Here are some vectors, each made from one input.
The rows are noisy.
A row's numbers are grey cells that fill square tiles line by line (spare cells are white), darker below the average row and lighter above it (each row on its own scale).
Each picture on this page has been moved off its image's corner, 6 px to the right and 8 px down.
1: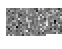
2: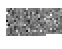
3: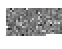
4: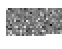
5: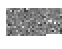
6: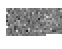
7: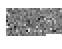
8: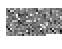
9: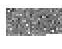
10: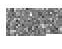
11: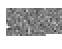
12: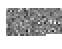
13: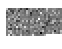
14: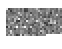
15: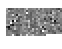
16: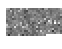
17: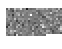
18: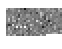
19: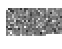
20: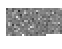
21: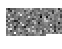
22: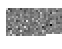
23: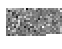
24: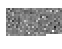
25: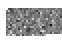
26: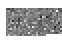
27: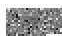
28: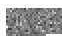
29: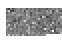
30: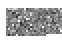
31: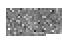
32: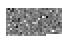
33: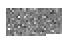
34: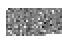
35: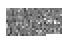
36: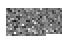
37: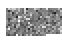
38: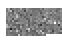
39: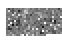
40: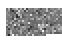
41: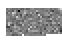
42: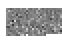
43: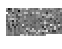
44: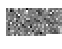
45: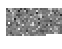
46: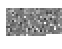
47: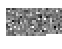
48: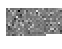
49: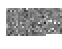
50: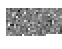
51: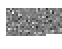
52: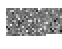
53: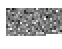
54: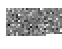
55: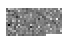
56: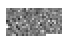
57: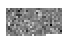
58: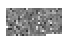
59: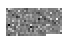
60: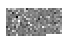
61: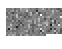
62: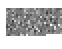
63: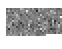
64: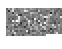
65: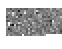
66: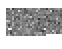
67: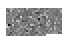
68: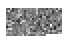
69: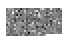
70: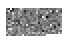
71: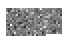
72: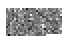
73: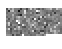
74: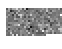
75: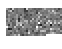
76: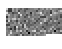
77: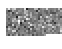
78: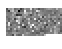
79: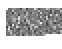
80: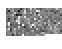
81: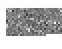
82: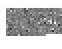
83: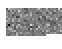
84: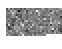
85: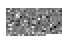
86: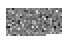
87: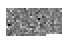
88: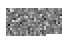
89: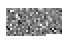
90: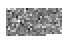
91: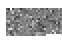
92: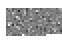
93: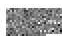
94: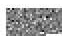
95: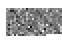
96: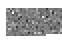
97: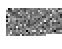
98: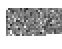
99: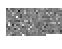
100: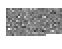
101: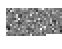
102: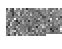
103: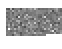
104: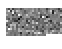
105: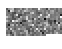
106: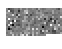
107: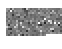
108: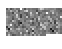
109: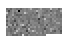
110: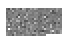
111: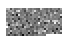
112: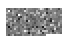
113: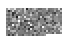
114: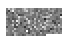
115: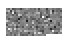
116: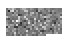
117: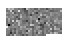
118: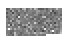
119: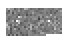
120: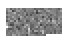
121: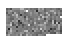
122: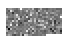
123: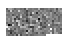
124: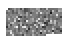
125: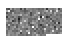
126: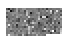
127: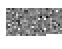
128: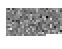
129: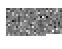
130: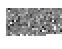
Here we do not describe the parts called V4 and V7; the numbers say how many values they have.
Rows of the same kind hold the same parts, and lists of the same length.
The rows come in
2 kinds.
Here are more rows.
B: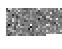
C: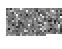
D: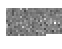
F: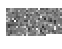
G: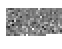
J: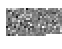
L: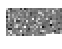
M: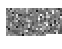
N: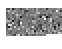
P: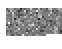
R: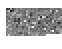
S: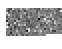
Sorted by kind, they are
B, F, J, P, S
C, D, G, L, M, N, R

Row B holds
a value of V4 and a value of V7.
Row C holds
a point on a 5-point line, a true/false value and a value of V7.
